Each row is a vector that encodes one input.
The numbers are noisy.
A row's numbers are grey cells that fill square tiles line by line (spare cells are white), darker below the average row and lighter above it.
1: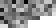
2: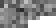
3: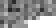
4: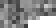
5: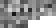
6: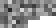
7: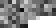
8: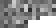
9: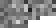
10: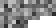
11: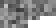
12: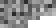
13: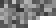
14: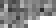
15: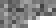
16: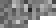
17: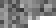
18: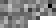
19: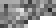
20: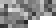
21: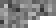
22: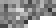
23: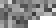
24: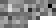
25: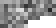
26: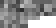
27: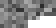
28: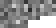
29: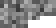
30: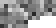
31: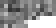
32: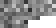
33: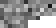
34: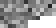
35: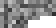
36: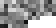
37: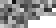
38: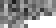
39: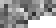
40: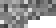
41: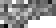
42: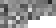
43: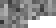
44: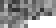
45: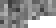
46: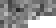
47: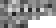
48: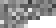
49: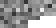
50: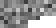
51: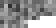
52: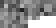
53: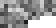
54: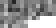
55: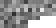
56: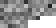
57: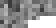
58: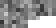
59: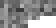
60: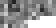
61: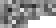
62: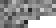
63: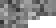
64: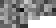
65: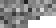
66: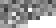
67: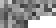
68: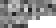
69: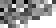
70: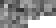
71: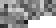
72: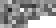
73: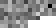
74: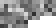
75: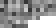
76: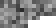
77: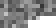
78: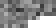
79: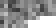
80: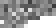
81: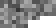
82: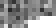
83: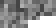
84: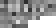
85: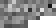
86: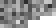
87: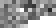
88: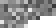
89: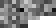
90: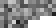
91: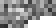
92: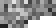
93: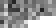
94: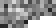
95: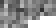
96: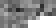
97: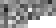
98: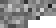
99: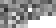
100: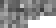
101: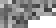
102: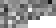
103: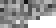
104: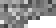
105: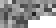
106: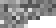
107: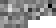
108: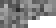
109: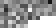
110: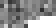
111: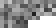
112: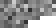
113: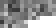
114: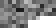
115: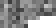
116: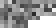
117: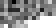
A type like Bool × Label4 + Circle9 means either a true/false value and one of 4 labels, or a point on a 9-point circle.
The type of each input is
Line6 + Line9 + Tree7.
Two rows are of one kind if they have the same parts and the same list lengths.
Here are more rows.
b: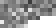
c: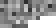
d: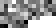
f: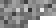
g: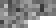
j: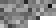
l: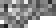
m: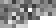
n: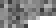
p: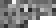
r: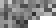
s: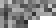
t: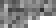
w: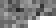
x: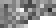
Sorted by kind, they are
b, d, l, m, r, s, x
c, f, j, p
g, n, t, w

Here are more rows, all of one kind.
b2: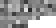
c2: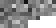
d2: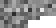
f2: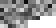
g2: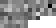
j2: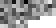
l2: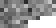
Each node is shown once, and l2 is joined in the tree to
c2 and d2.
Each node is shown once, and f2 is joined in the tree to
d2 and g2.
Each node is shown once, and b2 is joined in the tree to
j2.
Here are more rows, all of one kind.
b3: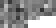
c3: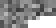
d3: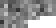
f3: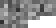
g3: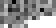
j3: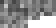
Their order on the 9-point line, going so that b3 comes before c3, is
b3, g3, j3, f3, d3, c3.
